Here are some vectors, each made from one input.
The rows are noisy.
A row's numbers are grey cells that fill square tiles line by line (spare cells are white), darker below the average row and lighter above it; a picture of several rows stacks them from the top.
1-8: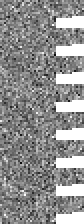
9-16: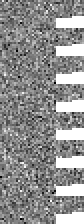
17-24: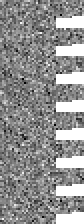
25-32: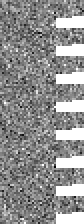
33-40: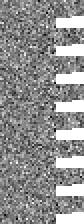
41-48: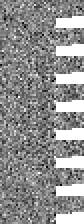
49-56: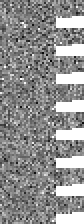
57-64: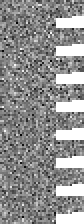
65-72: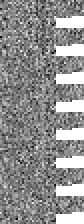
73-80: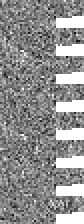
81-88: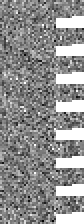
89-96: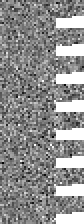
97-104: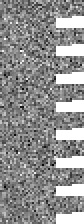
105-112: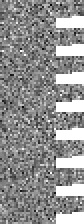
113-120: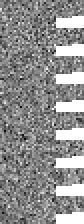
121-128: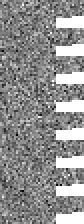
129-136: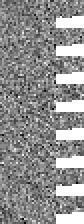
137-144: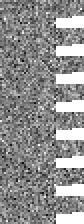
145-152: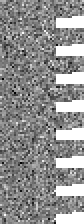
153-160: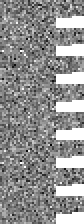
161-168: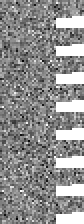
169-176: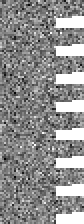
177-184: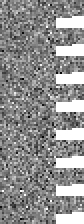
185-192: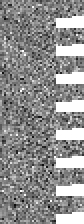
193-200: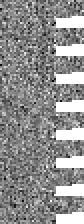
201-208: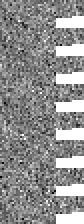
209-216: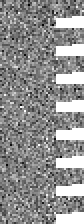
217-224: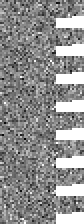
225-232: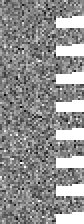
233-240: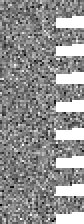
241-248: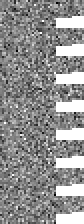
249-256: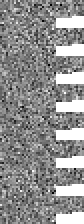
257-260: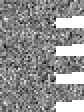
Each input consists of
three true/false values, together with a list of up to two items, each a point on each of two 6-point circles.
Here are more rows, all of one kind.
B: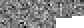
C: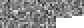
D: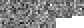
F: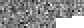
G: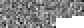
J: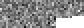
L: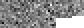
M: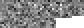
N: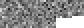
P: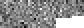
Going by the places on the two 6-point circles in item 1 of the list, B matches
G, M and P.
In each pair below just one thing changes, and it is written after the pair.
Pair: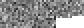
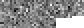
one of the three true/false values
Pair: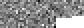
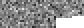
the place on one of the two 6-point circles in item 1 of the list
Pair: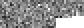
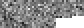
the place on one of the two 6-point circles in item 1 of the list
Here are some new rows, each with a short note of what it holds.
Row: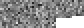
three true/false values, together with a list of one item
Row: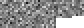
three true/false values, together with a list of one item
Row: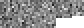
three true/false values, together with a list of one item
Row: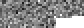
three true/false values, together with the empty list
